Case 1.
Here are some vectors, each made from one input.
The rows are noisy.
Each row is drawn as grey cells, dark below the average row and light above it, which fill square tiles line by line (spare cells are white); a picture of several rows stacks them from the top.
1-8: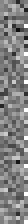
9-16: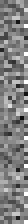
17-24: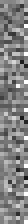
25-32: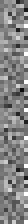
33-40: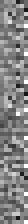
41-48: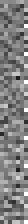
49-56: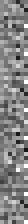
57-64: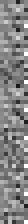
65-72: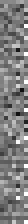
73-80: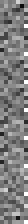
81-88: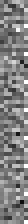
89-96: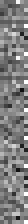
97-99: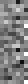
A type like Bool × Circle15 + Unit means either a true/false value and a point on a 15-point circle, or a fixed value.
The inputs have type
Bool × Line7.
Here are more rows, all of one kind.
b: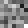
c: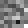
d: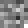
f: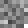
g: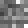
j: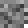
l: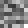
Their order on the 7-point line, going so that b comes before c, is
b, j, f, d, g, c, l.
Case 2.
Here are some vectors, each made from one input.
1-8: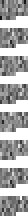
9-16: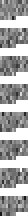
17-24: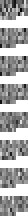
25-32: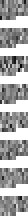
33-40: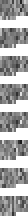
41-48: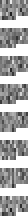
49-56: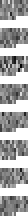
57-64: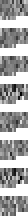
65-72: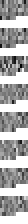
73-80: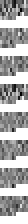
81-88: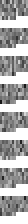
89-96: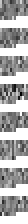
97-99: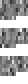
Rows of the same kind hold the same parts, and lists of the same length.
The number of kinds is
3.
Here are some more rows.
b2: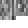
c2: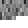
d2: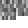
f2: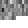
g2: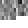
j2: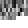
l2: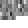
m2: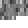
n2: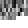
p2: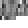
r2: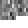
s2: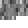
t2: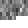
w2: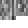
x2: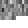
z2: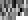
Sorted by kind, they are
b2, d2, f2, g2, l2, r2, w2, x2
c2, m2, p2, s2, t2
j2, n2, z2

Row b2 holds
a node of a 12-node tree.
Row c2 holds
three true/false values.
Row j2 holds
a fixed value.
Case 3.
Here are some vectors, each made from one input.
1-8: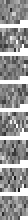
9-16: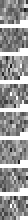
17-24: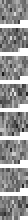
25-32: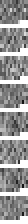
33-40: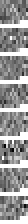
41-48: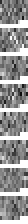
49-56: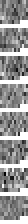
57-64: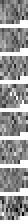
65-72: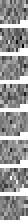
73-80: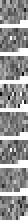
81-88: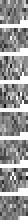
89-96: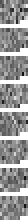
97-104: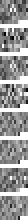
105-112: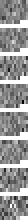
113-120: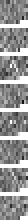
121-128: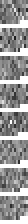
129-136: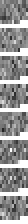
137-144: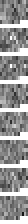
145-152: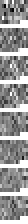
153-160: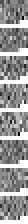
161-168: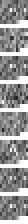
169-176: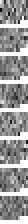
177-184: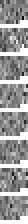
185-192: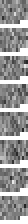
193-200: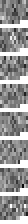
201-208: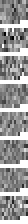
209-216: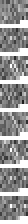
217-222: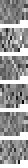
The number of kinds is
3.
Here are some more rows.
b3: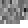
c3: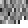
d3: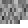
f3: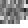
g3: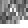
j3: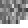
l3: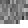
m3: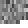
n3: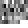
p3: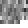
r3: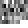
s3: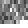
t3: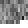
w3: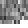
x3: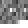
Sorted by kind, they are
b3, c3, d3, f3, g3, j3, p3, s3, w3
l3, m3, t3, x3
n3, r3

